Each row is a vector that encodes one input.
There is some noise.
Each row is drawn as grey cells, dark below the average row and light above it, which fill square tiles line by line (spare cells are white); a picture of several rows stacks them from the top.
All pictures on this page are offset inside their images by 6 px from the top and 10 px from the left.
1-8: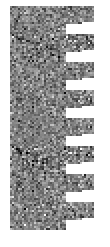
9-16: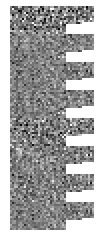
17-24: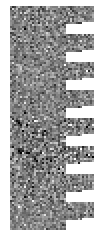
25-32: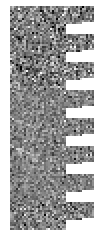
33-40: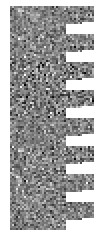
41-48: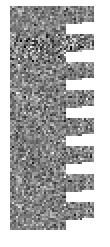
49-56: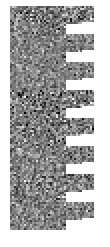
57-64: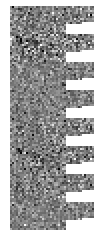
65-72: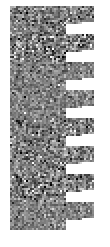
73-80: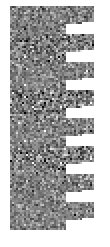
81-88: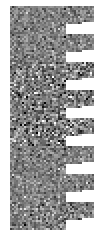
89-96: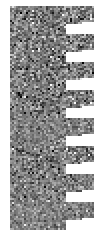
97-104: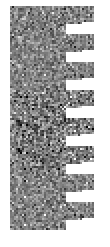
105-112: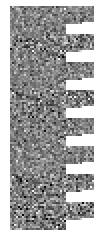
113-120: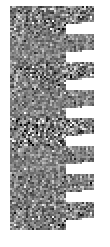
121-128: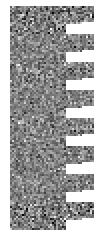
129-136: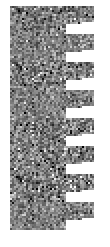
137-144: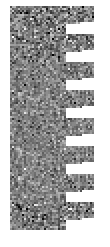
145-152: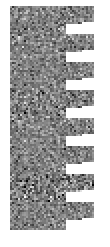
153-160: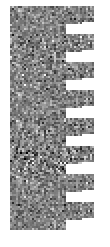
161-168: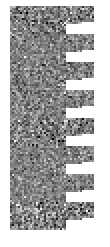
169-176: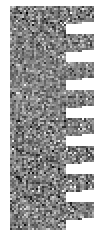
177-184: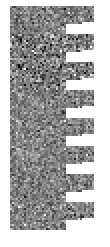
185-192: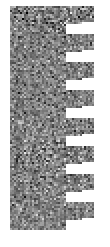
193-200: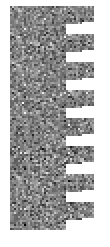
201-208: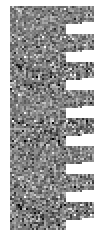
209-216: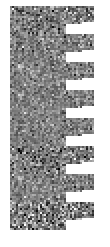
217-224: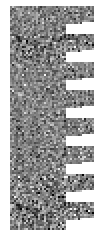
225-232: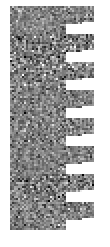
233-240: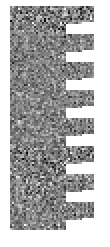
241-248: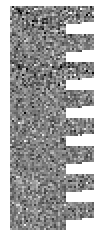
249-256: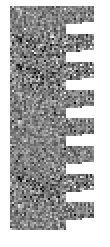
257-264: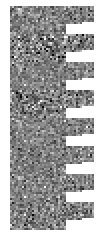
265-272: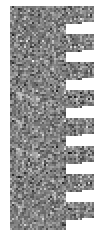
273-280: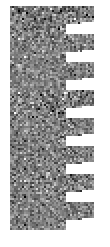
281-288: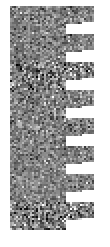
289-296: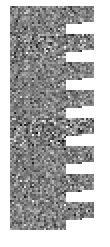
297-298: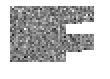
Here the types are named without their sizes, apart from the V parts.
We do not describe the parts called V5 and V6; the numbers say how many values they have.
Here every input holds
a true/false value, together with either a point on a line and a value of V5, or a value of V6.
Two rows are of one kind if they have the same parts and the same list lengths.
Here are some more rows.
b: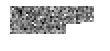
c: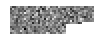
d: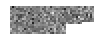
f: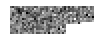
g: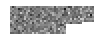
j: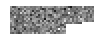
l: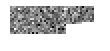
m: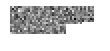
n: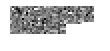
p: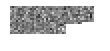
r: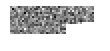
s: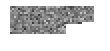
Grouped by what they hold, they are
b, f, l, n
c, d, g, j, m, p, r, s

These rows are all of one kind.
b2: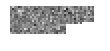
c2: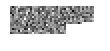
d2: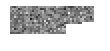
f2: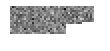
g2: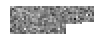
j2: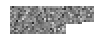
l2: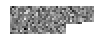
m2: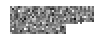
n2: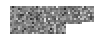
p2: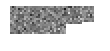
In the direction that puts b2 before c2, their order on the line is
m2, f2, b2, n2, p2, c2, d2, g2, j2, l2.
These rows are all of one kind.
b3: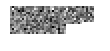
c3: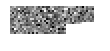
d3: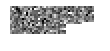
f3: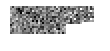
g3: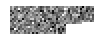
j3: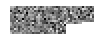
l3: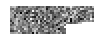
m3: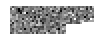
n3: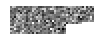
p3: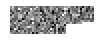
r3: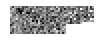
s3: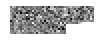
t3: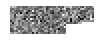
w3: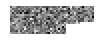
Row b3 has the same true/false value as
d3, f3, m3 and r3.
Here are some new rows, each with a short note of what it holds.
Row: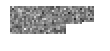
a point on a line, a true/false value and a value of V5
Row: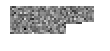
a point on a line, a true/false value and a value of V5
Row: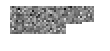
a point on a line, a true/false value and a value of V5
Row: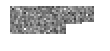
a point on a line, a true/false value and a value of V5
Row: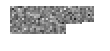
a point on a line, a true/false value and a value of V5
